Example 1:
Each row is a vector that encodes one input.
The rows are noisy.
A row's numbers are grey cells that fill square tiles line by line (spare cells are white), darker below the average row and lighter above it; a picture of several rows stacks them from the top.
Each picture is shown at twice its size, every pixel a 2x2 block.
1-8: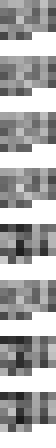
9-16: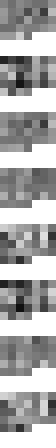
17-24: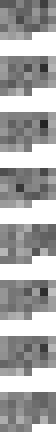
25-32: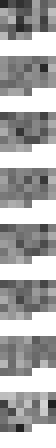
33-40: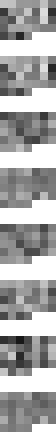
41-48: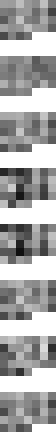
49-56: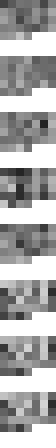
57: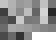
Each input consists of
a point on a 6-point line.
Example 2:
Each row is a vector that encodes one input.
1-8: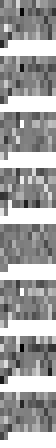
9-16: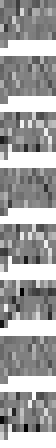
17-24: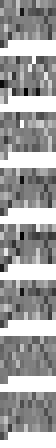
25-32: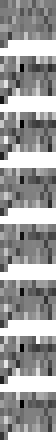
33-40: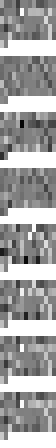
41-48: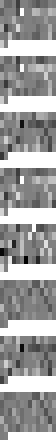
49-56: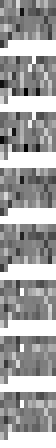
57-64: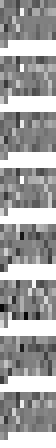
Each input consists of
a point on a 9-point line.
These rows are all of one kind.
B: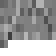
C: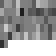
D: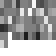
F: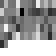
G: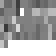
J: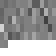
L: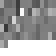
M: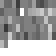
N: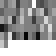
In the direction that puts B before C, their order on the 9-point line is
N, D, M, G, L, J, B, C, F.
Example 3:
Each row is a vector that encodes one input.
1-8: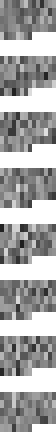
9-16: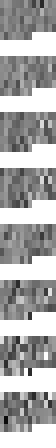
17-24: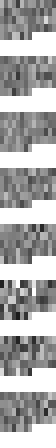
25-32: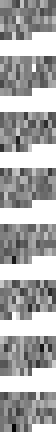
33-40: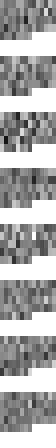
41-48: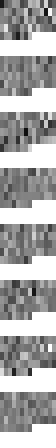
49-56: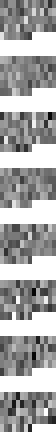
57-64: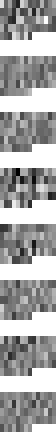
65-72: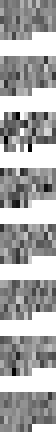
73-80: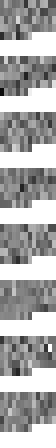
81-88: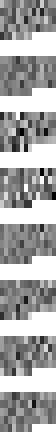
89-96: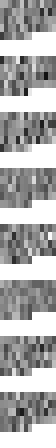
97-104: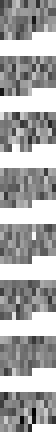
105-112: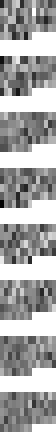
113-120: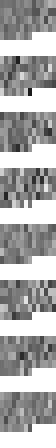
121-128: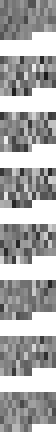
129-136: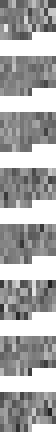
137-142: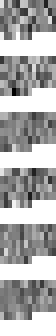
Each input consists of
either a point on a 19-point circle, or a fixed value.
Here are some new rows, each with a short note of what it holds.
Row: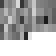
a point on a 19-point circle
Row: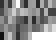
a fixed value
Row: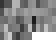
a fixed value
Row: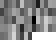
a fixed value
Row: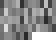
a point on a 19-point circle
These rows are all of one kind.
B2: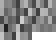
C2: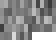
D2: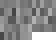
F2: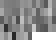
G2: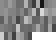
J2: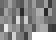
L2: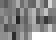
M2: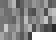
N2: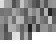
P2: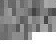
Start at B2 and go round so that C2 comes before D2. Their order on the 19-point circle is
B2, P2, G2, N2, J2, C2, M2, F2, D2, L2.
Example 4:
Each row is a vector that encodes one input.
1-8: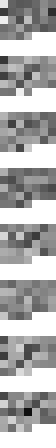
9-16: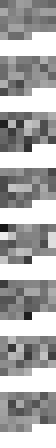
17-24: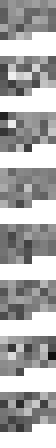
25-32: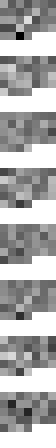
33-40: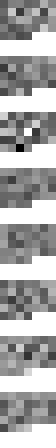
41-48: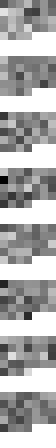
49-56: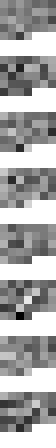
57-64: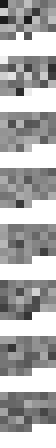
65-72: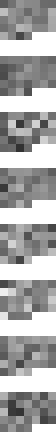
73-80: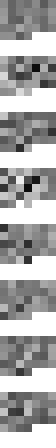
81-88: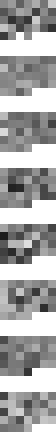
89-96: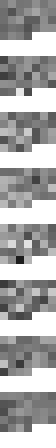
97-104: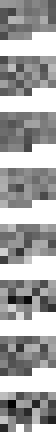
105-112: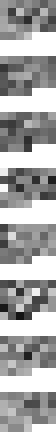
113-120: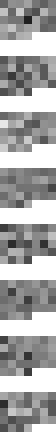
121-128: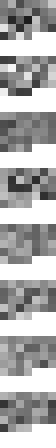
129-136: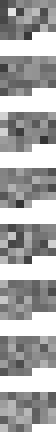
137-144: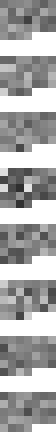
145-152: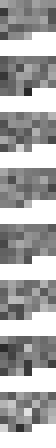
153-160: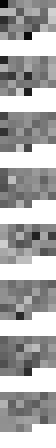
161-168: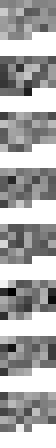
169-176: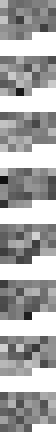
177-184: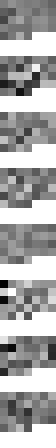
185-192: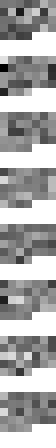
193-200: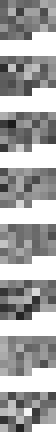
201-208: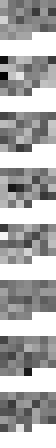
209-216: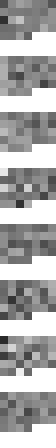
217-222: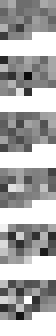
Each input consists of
a point on an 8-point line.
